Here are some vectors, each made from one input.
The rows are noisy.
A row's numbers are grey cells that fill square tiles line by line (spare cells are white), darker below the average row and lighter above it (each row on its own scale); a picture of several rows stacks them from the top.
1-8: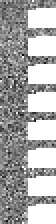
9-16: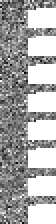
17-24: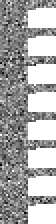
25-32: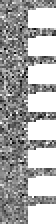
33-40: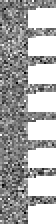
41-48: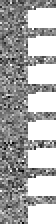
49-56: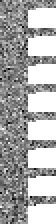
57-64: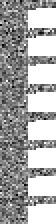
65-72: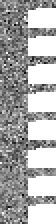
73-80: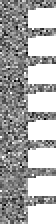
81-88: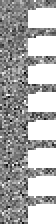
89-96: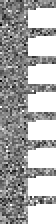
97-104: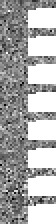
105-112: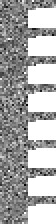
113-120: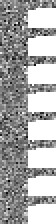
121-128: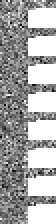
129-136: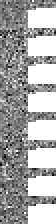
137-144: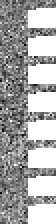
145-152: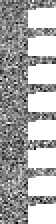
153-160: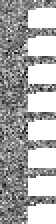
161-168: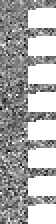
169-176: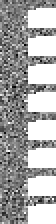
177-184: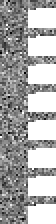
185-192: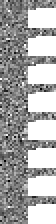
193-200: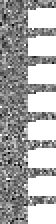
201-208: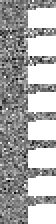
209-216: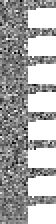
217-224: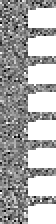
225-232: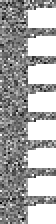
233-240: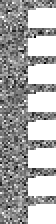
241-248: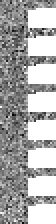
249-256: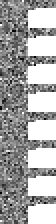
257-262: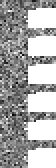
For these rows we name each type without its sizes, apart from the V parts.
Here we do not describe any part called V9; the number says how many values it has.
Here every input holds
either two values of V9, or a list of points on a line.
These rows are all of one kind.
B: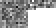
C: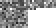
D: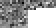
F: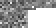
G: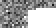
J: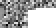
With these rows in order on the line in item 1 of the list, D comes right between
C and F.
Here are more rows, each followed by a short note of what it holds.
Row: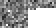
a list of two items
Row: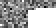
a list of one item
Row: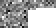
two values of V9
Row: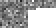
a list of two items
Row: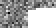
a list of three items
